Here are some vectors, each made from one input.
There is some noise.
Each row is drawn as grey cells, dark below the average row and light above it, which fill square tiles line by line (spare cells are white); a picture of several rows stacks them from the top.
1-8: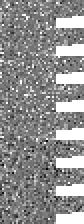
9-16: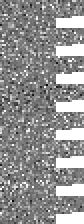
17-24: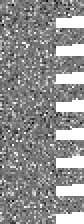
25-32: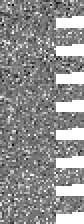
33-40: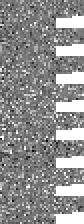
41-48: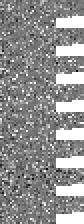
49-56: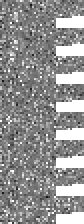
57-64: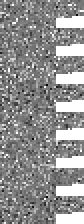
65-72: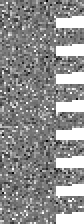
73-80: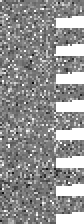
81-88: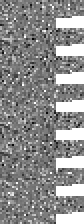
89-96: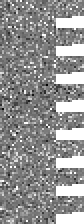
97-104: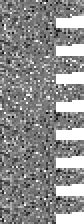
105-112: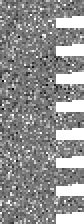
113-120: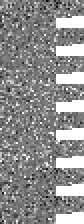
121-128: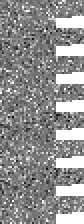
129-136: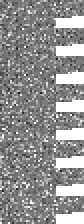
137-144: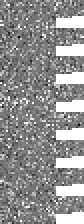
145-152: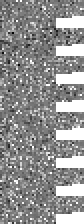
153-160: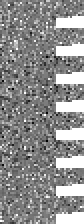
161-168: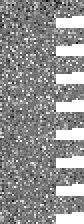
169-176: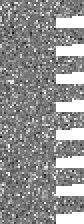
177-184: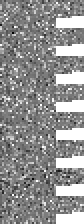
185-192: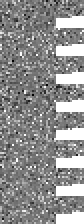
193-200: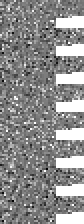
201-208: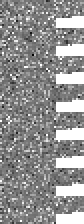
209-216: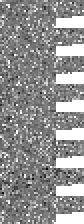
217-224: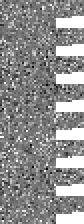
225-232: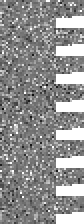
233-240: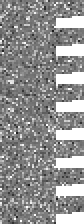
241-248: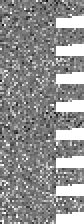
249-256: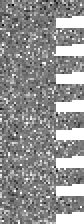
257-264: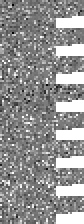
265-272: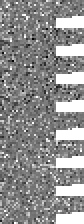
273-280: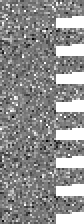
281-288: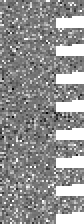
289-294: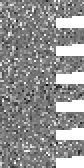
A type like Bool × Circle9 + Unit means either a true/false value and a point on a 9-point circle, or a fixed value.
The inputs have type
Circle6 × Line7 + Circle10 × (Circle10 + Line11).
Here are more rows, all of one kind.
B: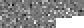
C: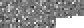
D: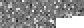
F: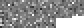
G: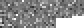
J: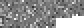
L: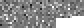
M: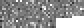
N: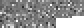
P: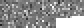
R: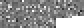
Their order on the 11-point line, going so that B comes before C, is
L, B, D, G, F, C, J, R, M, N, P.
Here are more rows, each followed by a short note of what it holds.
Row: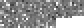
a point on each of two 10-point circles
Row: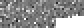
a point on a 10-point circle and a point on an 11-point line
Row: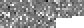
a point on each of two 10-point circles
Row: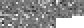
a point on a 10-point circle and a point on an 11-point line
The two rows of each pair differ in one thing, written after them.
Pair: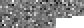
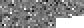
the place on the 6-point circle
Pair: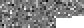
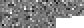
the place on the 7-point line
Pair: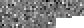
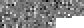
the place on the 7-point line
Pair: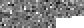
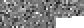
the place on the 6-point circle
